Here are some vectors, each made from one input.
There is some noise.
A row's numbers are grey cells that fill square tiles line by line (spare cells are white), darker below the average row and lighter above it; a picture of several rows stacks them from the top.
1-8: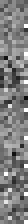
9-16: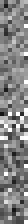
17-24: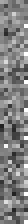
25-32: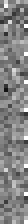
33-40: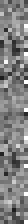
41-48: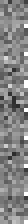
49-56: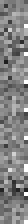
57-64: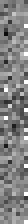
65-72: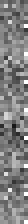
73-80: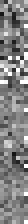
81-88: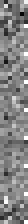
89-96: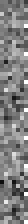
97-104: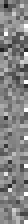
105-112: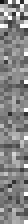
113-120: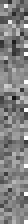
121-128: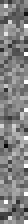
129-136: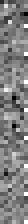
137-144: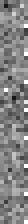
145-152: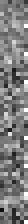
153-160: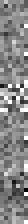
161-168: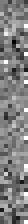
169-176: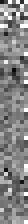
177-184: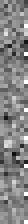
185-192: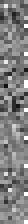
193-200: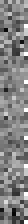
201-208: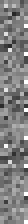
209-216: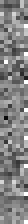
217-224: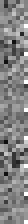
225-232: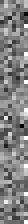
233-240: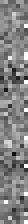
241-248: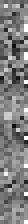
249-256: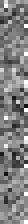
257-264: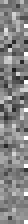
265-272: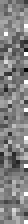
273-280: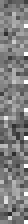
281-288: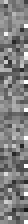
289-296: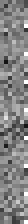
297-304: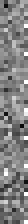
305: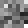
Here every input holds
a list of up to two items, each a point on each of two 7-point lines.
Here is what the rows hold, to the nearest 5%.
All of them are lists of up to two items, each a point on each of two 7-point lines: a few are empty, 60% hold one and 40% two.
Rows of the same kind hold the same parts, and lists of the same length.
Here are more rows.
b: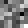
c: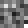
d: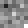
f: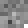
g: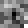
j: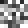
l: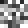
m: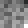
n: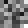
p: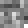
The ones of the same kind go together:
b, c, g, n
d, f, m, p
j, l

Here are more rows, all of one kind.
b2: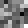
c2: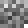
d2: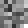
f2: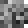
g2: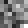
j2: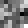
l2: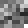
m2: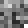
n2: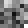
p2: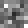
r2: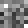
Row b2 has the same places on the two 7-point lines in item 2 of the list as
f2 and m2.
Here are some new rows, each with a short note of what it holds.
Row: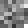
a list of two items
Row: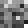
a list of two items
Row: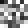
the empty list
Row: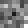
a list of two items
